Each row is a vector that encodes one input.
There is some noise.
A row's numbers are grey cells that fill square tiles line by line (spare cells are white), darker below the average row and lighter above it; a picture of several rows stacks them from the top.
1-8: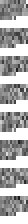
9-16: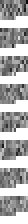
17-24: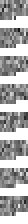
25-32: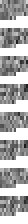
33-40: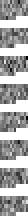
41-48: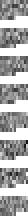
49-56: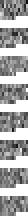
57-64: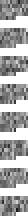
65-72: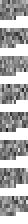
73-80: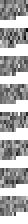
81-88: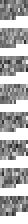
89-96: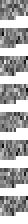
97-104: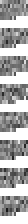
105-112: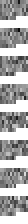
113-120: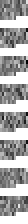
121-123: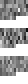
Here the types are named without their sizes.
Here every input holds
a point on a line, together with either a point on a line, or a node of a tree.
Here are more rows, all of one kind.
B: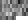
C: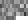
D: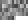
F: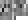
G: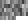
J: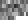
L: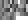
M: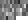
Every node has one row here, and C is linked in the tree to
D and L.
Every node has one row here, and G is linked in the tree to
F and J.
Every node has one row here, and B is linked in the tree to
D and M.
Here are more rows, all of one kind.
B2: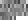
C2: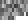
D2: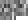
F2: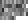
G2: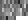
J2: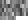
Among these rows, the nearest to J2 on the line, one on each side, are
F2 and G2.
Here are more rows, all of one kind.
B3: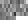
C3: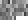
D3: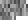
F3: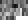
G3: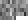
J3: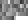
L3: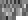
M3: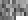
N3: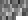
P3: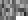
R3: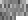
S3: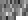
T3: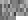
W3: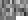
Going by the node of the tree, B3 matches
J3, R3 and T3.
